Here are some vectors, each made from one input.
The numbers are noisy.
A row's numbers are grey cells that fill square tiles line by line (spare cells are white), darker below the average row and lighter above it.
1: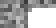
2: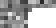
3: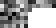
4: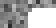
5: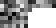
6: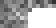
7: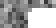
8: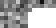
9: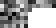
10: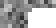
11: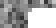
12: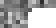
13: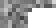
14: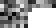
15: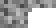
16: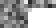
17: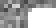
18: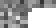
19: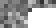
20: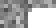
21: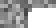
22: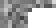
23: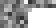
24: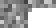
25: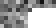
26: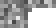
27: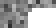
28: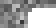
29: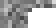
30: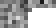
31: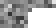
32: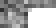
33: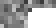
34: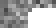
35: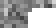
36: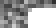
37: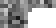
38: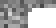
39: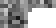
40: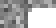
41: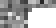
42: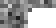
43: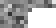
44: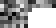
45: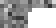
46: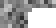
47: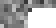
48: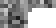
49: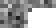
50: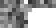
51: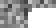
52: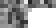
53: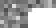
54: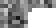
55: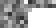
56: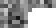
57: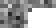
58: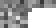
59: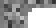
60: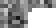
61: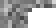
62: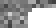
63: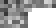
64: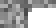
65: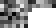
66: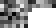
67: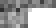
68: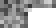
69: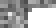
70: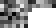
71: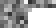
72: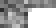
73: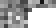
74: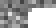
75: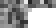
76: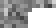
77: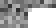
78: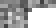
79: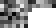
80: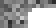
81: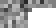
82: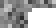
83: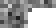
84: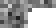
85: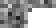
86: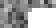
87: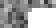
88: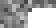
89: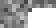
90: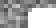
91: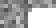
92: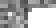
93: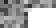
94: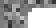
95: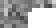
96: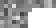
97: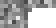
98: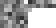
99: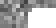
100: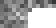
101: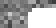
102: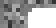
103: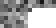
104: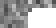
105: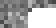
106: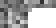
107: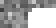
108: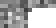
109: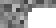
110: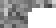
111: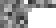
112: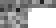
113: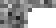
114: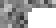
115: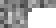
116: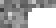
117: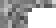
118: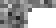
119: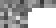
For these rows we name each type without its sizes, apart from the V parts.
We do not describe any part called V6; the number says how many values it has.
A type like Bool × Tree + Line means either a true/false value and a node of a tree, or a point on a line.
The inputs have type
List(Bool × V6).
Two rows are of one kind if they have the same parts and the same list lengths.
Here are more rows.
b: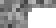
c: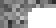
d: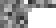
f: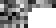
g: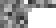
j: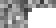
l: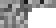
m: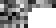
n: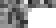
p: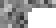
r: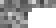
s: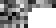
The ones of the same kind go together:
b, c, j, l, r
d, g, n, p
f, m, s

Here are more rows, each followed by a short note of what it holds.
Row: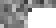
a list of two items
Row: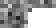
a list of one item
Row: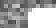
a list of two items
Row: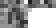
a list of one item
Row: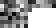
the empty list
